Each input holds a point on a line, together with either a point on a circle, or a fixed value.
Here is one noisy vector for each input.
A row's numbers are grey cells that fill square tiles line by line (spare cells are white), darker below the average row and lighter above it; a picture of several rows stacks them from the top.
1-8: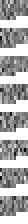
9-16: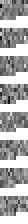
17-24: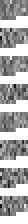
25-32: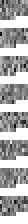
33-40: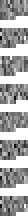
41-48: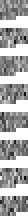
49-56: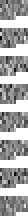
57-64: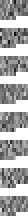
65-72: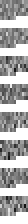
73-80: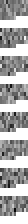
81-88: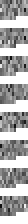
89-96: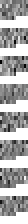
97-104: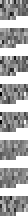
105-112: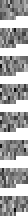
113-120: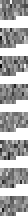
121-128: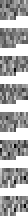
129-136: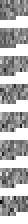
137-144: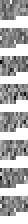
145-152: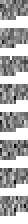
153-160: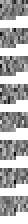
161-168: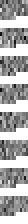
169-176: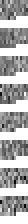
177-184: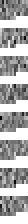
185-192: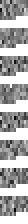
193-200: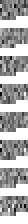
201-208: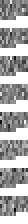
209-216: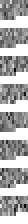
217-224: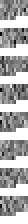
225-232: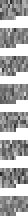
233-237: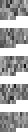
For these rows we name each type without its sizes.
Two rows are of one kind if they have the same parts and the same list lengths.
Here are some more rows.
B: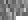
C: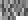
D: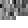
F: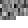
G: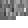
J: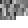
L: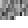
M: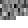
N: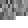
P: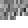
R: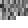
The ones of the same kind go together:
B, C, D, G, L, N, P, R
F, J, M

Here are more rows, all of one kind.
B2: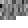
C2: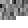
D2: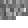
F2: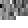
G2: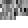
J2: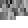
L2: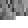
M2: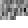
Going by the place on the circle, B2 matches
C2 and F2.
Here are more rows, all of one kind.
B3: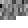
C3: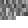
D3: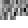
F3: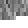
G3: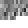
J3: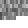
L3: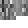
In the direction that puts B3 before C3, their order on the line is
D3, G3, J3, B3, F3, C3, L3.
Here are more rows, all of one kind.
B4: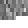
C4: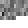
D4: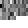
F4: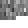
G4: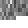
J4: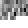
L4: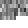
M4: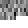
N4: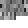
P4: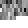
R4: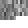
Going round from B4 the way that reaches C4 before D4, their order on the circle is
B4, F4, M4, R4, J4, C4, N4, D4, G4, L4, P4.
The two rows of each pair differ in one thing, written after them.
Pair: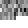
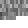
the place on the line
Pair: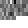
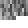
the place on the circle
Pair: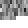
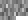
the place on the line
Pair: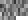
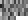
the place on the line
